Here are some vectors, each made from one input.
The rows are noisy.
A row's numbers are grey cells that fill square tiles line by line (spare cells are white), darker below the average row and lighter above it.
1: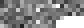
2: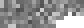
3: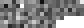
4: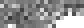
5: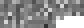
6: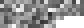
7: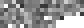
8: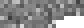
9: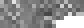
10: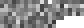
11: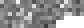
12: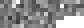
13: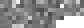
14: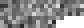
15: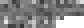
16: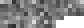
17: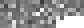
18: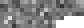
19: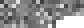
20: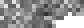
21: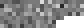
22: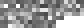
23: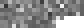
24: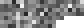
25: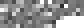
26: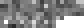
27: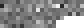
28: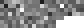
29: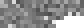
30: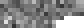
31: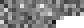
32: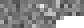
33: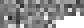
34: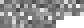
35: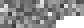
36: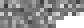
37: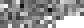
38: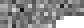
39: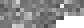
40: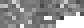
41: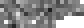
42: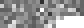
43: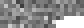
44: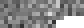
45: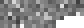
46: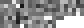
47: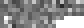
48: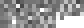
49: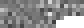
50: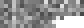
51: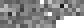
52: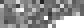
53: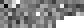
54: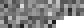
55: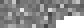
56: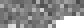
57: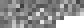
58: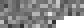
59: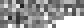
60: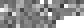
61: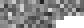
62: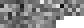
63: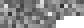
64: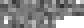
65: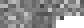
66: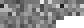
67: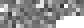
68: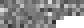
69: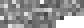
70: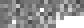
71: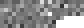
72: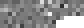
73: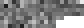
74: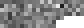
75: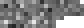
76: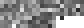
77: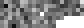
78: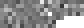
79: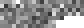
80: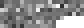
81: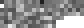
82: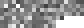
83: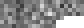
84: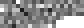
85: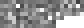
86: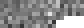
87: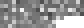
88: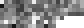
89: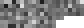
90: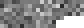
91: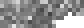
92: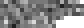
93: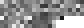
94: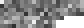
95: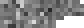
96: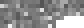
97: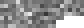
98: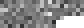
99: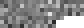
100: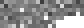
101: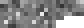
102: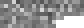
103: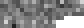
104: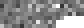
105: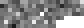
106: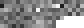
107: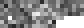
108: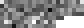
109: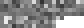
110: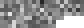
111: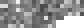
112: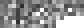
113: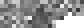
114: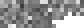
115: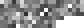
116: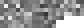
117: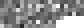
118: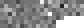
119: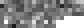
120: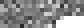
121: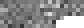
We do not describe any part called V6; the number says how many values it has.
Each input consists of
either a point on a 4-point line, or a point on a 5-point line, or two values of V6.
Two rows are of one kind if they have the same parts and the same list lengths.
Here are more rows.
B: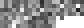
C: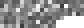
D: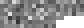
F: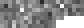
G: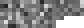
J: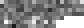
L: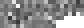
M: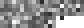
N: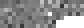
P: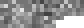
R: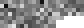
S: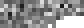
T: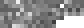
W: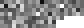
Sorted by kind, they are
B, D, F, L, M, P, R, T, W
C, N, S
G, J

